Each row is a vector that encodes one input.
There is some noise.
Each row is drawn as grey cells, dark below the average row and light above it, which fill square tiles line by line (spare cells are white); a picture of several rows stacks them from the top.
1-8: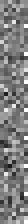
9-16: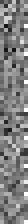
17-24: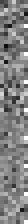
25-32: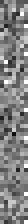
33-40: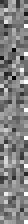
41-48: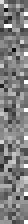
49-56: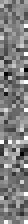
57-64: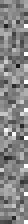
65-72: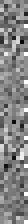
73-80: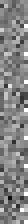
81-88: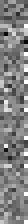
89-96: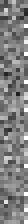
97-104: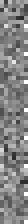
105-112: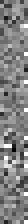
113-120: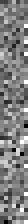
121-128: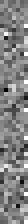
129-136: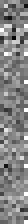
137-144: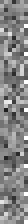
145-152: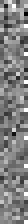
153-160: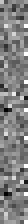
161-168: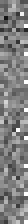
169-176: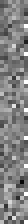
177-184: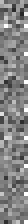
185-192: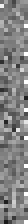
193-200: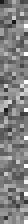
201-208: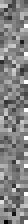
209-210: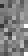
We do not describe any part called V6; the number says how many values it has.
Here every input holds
a point on a 3-point line and a point on a 5-point line, together with either four true/false values, or a value of V6.
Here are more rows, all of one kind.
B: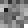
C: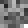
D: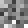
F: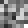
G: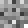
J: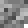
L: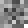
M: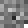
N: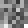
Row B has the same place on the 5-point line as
F, J and L.
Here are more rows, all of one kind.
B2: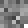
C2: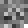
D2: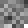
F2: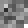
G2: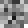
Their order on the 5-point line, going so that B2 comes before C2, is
G2, F2, B2, D2, C2.
